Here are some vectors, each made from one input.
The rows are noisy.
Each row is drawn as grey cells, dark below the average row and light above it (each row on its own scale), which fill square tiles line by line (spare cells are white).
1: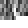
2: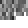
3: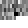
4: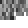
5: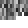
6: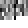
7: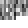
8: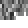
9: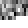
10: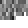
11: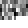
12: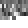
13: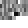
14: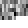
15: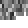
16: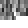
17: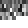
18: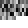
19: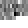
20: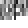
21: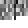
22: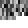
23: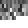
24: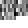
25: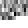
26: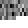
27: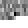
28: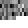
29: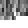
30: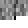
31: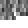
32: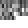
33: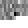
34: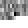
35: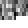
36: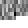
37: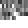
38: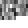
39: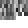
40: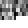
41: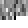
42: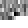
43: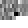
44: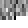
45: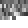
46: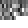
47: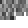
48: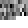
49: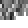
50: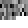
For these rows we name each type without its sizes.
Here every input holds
either a point on a line, or a node of a tree.
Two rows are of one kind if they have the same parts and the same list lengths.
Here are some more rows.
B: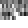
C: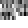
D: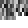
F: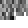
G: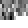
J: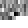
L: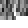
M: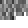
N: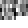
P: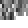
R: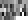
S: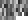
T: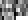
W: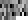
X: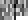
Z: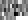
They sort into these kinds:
B, C, D, F, G, L, M, P, R, S, W
J, N, T, X, Z

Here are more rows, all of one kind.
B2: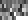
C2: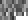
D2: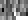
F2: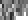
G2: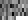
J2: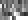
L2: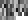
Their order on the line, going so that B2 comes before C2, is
G2, L2, D2, J2, B2, F2, C2.
